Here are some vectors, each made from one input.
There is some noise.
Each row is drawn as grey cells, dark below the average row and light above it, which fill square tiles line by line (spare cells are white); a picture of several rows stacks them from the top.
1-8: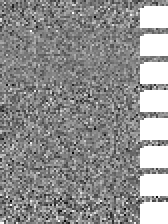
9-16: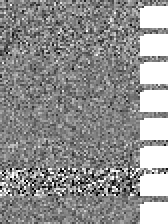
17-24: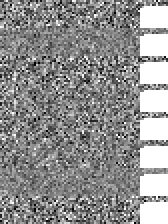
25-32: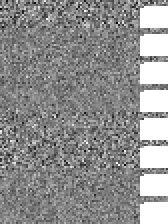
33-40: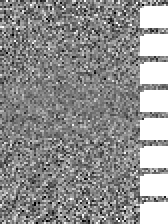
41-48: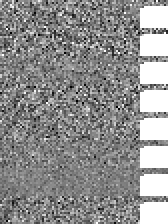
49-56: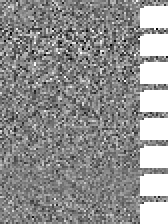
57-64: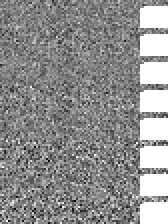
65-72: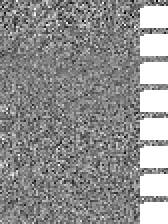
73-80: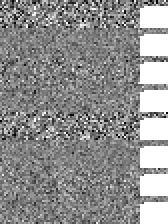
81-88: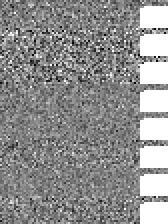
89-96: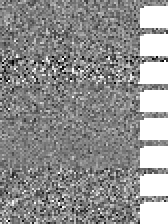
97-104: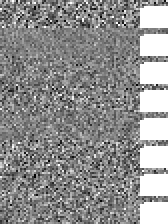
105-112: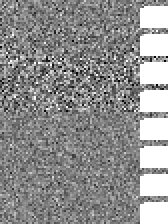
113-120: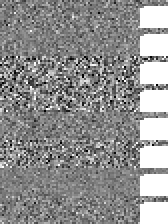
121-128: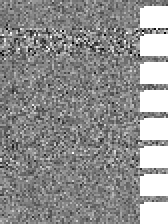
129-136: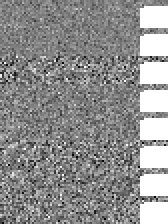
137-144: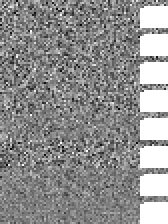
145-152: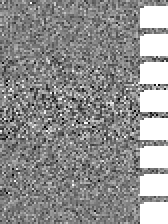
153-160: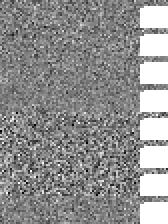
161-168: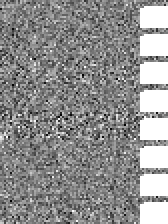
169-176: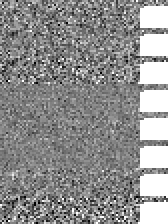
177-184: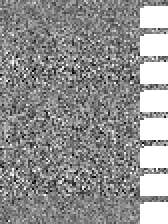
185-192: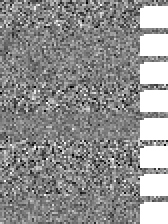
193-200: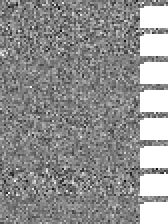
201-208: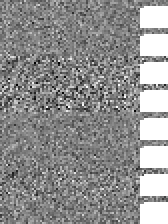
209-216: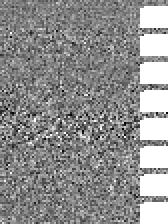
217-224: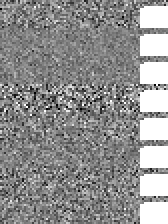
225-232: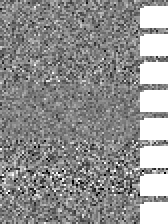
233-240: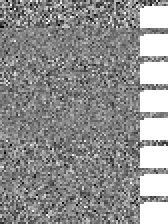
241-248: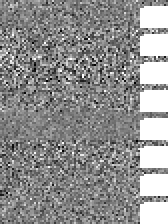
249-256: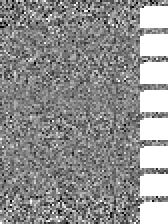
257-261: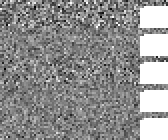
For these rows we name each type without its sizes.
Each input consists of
a point on a circle, together with either a fixed value, or a node of a tree.
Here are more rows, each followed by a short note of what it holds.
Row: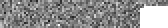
a point on a circle
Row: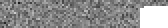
a point on a circle and a node of a tree
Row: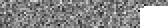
a point on a circle and a node of a tree
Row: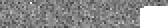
a point on a circle and a node of a tree
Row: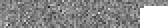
a point on a circle
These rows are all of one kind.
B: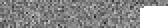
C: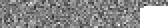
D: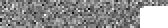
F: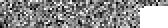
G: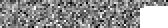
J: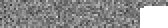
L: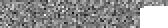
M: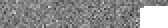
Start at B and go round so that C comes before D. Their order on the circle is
B, L, G, M, J, F, C, D.
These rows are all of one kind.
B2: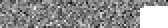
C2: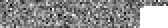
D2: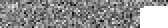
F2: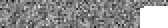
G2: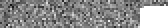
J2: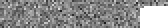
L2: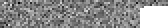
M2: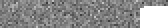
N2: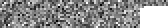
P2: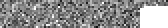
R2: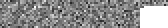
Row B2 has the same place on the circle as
D2, L2 and N2.
